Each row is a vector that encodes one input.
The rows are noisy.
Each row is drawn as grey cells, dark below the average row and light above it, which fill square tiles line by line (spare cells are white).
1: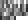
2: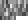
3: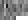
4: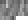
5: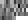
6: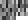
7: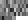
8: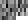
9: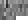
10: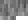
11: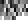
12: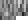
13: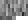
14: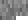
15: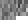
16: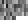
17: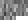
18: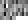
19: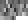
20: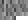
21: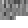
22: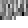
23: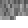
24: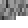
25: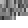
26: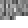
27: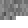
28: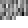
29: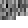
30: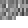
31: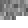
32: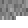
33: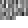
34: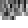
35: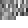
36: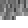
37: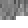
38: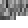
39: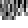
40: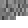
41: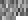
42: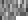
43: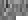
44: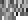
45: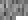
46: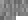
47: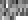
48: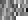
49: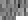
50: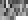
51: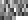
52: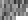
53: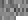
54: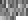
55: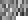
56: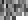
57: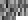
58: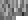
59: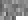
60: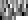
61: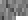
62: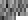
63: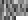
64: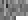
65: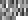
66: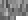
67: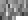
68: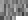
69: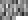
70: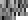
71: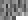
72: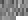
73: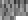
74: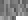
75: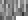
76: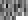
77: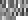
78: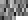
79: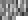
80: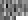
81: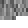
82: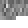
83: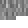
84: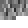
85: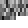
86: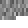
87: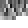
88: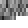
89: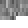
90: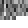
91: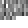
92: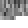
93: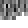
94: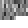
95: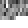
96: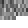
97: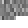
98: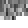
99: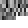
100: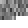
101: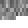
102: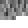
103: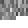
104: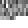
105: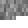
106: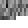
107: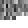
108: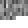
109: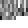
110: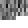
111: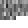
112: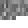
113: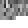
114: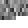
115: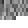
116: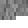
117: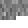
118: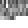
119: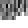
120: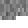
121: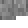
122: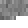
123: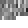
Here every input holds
a point on a 10-point line, together with either a fixed value, or four true/false values.
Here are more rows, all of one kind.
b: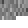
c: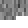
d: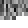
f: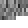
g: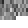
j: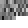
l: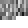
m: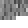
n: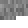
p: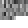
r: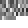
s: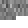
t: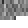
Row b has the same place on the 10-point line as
c and s.
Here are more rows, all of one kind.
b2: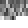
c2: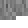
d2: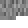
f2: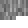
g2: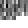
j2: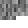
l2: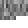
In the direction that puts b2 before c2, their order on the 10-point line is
b2, g2, f2, c2, d2, l2, j2.
